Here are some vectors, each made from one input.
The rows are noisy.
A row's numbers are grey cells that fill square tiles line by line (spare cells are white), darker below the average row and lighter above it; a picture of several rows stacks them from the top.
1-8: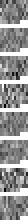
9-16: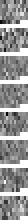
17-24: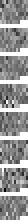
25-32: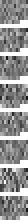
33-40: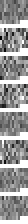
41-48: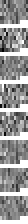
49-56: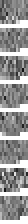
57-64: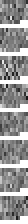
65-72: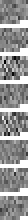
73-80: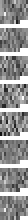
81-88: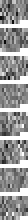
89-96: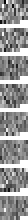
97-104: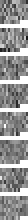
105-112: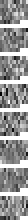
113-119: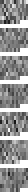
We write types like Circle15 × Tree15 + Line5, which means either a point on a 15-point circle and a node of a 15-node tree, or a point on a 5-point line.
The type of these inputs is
(Bool × Bool × Bool + Unit) × Line7 + Line6.
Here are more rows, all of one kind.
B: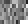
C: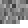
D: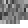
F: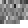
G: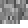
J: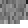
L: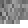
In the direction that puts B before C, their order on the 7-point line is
B, L, G, J, C, D, F.
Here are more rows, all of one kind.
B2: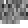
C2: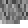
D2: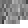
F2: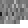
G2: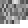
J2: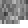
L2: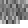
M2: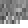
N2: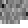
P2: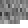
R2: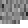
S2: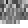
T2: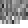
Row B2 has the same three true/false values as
C2, N2, R2 and T2.
